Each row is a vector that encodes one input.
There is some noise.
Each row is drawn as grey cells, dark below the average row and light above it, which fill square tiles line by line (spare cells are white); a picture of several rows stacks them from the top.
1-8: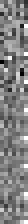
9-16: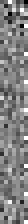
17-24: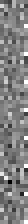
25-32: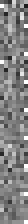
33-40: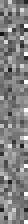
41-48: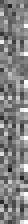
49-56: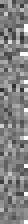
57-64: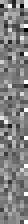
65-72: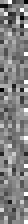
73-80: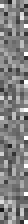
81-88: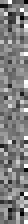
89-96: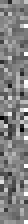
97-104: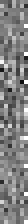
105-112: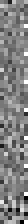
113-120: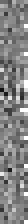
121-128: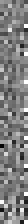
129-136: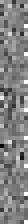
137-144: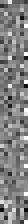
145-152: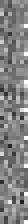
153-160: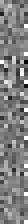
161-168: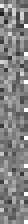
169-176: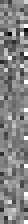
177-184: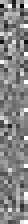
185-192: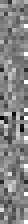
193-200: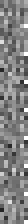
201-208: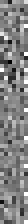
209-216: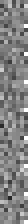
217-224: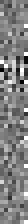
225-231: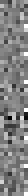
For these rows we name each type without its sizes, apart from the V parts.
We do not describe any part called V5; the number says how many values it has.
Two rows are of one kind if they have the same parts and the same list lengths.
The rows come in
5 kinds.
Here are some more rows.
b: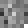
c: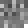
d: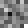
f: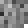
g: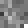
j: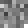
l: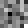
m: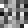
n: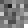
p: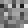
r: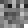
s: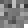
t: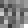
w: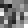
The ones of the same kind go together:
b, g, m
c, n, s, w
d, l
f, p
j, r, t

